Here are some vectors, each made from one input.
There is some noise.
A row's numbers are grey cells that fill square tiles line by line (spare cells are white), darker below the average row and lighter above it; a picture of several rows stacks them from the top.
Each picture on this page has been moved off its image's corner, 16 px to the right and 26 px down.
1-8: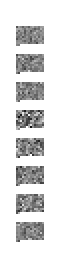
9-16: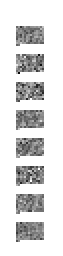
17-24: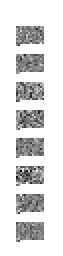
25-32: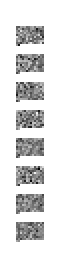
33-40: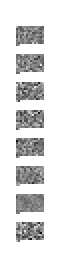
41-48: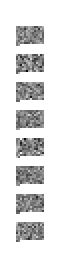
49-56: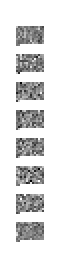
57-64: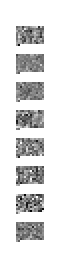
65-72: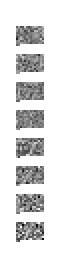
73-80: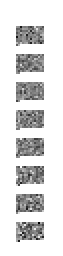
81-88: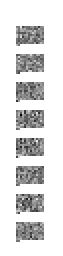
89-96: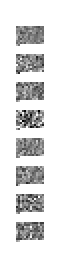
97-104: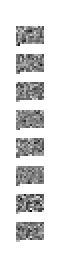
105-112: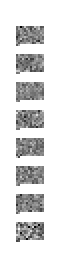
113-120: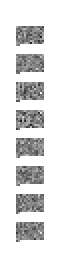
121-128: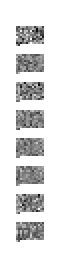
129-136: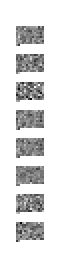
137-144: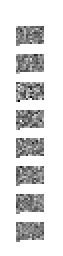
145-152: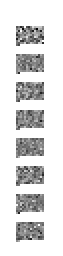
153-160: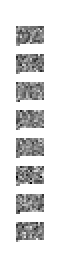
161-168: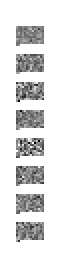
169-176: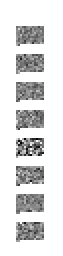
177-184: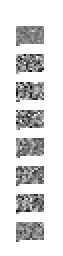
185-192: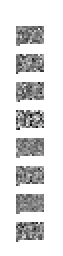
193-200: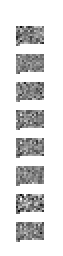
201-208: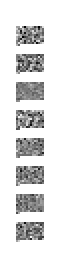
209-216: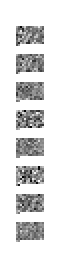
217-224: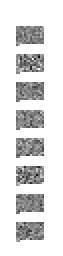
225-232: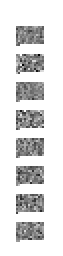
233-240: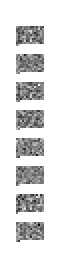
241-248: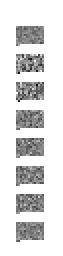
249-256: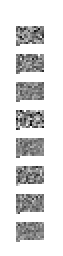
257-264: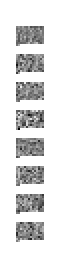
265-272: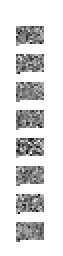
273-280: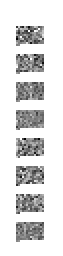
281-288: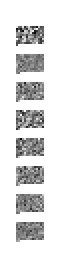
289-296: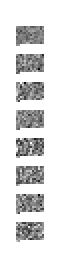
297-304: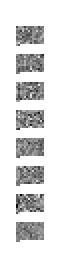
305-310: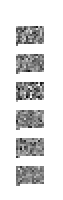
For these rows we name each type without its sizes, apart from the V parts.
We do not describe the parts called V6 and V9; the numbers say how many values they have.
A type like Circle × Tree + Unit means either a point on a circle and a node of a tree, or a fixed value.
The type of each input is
(Label × V9 + V6) × Line.
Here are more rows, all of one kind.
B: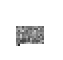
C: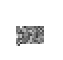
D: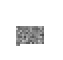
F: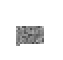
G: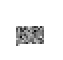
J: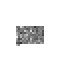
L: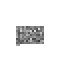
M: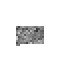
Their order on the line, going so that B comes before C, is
B, G, C, M, J, D, F, L.
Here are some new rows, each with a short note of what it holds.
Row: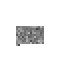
a label, a point on a line and a value of V9
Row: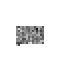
a label, a point on a line and a value of V9
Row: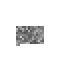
a label, a point on a line and a value of V9
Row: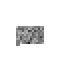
a point on a line and a value of V6
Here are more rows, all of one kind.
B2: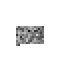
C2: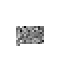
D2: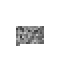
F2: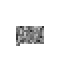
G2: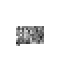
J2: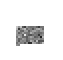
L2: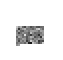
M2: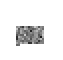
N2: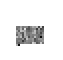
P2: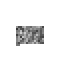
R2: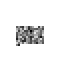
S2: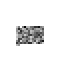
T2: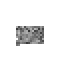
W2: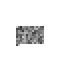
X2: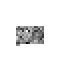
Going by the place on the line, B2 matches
C2, D2, F2 and P2.
